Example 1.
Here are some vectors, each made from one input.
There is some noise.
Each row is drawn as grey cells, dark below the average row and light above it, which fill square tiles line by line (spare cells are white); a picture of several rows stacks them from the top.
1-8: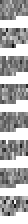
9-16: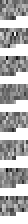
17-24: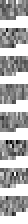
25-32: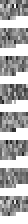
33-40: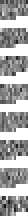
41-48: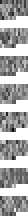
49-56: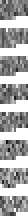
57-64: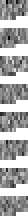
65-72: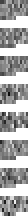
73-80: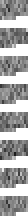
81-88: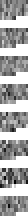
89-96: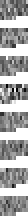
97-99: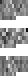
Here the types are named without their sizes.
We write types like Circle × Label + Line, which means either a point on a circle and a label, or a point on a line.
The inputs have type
Circle + Unit.
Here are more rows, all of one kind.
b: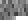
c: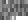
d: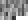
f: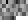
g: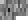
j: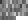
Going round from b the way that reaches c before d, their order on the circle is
b, c, j, f, d, g.
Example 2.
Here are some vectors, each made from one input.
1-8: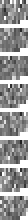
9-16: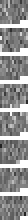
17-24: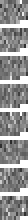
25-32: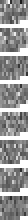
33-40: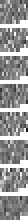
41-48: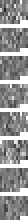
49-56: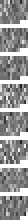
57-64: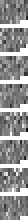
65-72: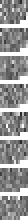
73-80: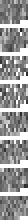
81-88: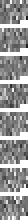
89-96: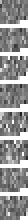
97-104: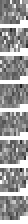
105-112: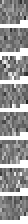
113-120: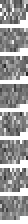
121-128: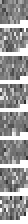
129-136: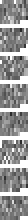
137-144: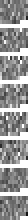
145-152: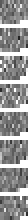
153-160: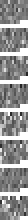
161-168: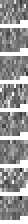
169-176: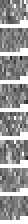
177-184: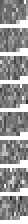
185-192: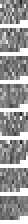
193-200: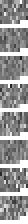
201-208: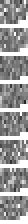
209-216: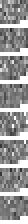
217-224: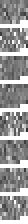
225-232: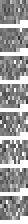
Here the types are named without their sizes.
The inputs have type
Label.
